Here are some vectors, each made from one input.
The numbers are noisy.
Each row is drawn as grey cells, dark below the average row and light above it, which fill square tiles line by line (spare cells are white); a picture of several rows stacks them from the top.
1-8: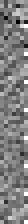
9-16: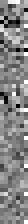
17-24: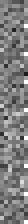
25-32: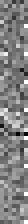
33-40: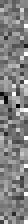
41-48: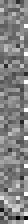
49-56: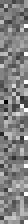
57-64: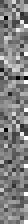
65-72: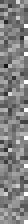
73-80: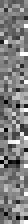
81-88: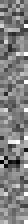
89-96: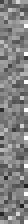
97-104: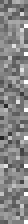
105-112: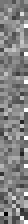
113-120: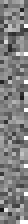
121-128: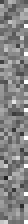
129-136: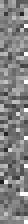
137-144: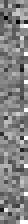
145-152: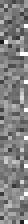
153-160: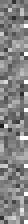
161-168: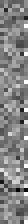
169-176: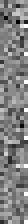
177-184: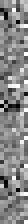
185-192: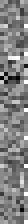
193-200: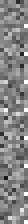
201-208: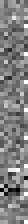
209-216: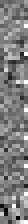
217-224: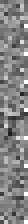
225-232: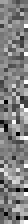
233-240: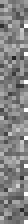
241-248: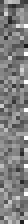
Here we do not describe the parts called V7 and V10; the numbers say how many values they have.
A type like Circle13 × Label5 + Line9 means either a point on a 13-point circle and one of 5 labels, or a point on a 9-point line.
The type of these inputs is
(Circle8 + Line8) × V10 + V7.
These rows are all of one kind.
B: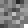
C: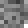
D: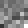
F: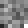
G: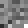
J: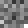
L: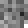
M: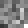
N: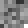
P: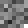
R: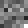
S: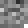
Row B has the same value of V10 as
N and S.
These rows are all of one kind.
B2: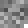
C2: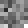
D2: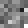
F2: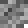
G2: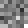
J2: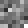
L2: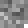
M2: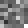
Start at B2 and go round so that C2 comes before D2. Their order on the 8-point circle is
B2, J2, C2, M2, D2, G2, F2, L2.
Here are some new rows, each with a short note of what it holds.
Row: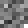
a point on an 8-point line and a value of V10
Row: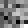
a value of V7
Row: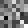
a value of V7
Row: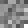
a point on an 8-point circle and a value of V10
